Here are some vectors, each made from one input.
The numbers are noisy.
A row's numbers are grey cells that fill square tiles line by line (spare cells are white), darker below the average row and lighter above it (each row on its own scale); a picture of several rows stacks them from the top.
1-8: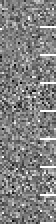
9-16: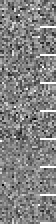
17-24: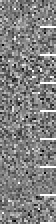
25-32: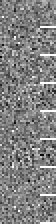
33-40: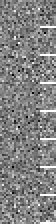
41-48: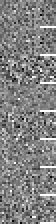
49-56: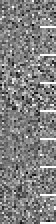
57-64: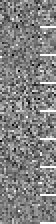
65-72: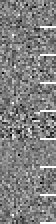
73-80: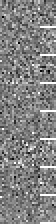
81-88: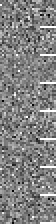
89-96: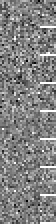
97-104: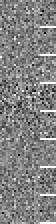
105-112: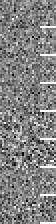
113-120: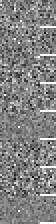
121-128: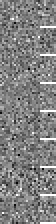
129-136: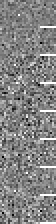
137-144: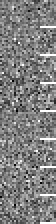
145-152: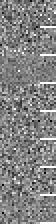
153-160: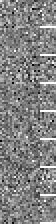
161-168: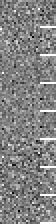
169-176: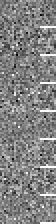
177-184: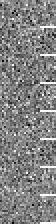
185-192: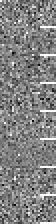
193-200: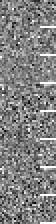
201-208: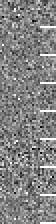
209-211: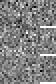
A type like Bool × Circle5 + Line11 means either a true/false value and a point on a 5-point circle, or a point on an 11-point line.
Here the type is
Bool × Bool × Bool × (Circle15 + Line5).
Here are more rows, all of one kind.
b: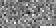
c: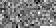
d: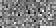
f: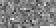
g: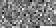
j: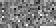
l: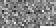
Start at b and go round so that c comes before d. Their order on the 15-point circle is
b, c, f, l, g, d, j.
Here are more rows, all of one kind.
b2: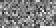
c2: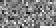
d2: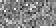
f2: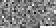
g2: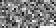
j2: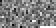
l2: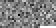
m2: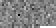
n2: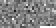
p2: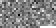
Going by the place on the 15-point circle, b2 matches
c2, g2, j2 and l2.
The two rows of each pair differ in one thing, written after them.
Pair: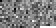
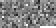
the place on the 15-point circle
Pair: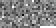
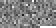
one of the three true/false values
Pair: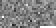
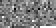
the place on the 15-point circle
